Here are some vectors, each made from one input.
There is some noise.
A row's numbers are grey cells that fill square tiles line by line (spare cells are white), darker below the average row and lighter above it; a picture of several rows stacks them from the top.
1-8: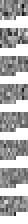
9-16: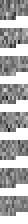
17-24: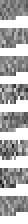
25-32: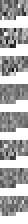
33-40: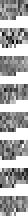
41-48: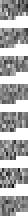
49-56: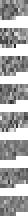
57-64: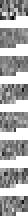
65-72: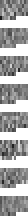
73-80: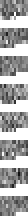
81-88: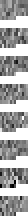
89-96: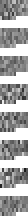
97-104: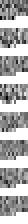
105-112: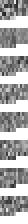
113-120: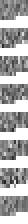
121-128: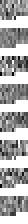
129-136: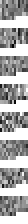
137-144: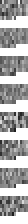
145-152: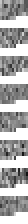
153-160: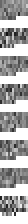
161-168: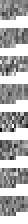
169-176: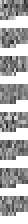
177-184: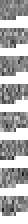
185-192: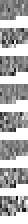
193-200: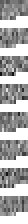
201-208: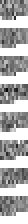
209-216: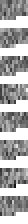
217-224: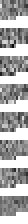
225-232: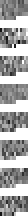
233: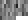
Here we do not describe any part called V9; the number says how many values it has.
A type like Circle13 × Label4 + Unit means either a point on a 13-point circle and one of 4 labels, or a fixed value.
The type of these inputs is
Label5 × Label5 × V9.
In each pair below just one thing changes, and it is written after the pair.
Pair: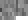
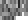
the value of V9
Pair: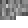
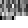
the value of V9
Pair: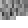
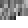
the value of V9
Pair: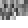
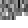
the value of V9
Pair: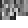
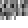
the value of V9
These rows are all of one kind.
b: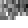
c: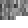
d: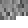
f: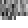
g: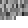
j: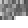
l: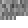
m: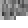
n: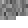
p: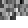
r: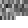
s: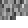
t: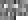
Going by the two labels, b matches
f, l, m and p.
